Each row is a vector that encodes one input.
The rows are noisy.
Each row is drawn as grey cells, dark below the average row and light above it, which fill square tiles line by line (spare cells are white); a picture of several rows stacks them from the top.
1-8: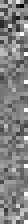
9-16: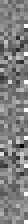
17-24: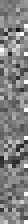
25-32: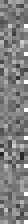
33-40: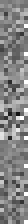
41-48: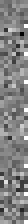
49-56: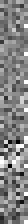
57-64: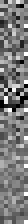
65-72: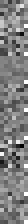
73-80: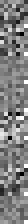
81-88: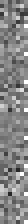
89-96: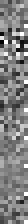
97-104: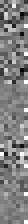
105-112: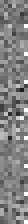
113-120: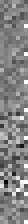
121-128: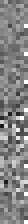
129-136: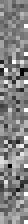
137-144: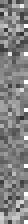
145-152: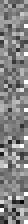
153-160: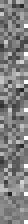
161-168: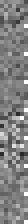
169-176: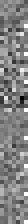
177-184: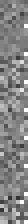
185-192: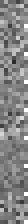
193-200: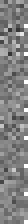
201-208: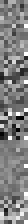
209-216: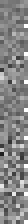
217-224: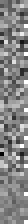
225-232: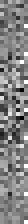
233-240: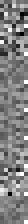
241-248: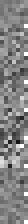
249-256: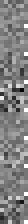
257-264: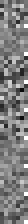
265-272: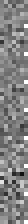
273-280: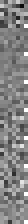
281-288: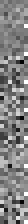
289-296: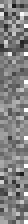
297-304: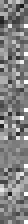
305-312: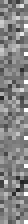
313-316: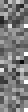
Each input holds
a list of up to two points on a 9-point line.
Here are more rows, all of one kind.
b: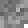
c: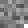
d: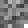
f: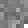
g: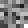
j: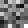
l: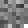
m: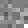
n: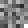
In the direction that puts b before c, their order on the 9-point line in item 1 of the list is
n, b, l, f, j, g, m, c, d.
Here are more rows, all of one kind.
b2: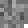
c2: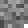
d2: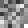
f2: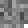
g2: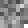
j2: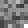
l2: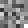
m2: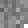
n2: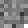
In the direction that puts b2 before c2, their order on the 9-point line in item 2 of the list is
n2, b2, f2, d2, j2, g2, c2, l2, m2.
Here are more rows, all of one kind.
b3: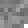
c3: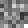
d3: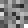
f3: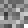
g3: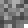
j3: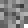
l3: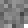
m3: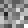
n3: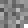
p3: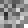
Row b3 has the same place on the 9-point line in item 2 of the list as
c3, m3 and n3.
